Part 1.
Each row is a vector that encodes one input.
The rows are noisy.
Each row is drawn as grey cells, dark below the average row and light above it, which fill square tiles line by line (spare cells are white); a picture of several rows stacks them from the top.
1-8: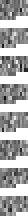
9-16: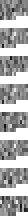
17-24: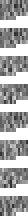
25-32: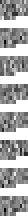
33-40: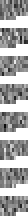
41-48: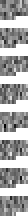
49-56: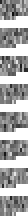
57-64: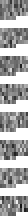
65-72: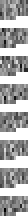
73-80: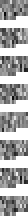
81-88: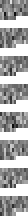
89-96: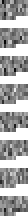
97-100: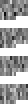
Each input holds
either a point on a 10-point circle, or a fixed value, or a point on a 4-point line and a point on a 5-point line.
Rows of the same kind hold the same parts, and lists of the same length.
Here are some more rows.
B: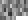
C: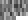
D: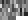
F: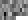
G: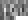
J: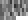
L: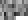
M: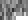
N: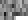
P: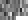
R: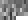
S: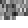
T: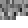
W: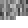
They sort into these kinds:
B, C, G, J, M, R, W
D
F, L, N, P, S, T

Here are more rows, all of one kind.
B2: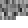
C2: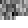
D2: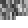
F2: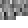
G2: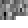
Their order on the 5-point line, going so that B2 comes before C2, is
F2, B2, C2, G2, D2.
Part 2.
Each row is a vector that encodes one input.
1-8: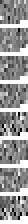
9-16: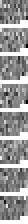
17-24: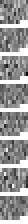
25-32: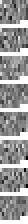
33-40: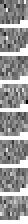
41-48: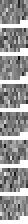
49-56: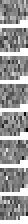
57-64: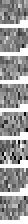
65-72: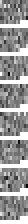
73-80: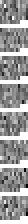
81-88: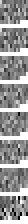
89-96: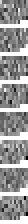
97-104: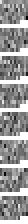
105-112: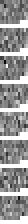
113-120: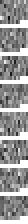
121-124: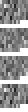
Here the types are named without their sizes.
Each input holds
a list of points on a line.
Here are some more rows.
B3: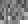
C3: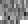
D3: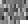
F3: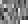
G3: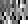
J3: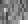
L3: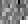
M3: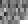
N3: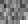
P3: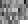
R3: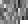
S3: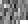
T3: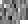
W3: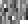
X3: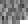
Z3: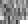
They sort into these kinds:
B3, C3, J3, L3, M3, N3, P3, X3, Z3
D3, F3, R3, S3, T3, W3
G3

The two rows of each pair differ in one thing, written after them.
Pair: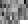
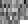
the place on the line in item 2 of the list
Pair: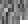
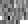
the place on the line in item 1 of the list
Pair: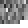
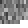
the place on the line in item 2 of the list
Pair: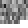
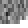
the place on the line in item 1 of the list
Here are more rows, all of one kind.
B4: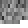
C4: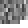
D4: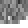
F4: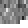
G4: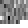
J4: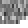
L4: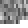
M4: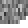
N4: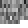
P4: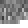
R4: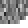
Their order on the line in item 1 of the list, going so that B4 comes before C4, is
F4, B4, D4, P4, C4, R4, M4, J4, L4, G4, N4.
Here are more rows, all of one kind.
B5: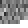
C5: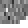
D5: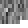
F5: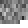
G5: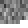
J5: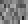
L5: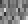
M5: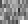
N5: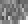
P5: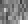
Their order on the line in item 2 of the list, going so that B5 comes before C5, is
P5, L5, B5, M5, N5, D5, C5, J5, G5, F5.
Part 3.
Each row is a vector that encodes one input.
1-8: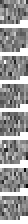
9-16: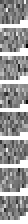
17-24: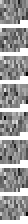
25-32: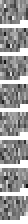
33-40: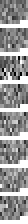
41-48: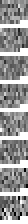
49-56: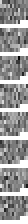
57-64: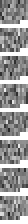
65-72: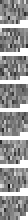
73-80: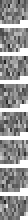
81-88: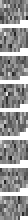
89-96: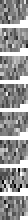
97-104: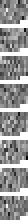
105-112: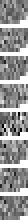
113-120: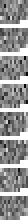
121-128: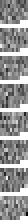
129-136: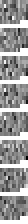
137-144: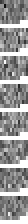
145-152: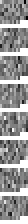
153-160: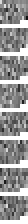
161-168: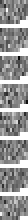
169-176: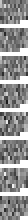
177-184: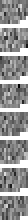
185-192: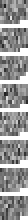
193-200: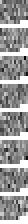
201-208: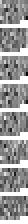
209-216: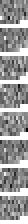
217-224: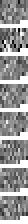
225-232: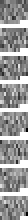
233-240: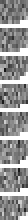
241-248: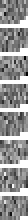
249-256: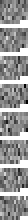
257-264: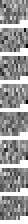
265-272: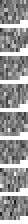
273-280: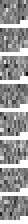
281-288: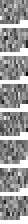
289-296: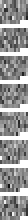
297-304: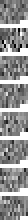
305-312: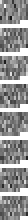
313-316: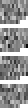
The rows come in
3 kinds.
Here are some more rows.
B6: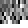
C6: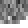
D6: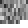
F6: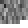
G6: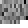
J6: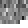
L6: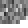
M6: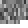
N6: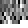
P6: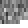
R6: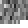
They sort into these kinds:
B6, N6
C6, D6, F6, J6, L6, P6
G6, M6, R6

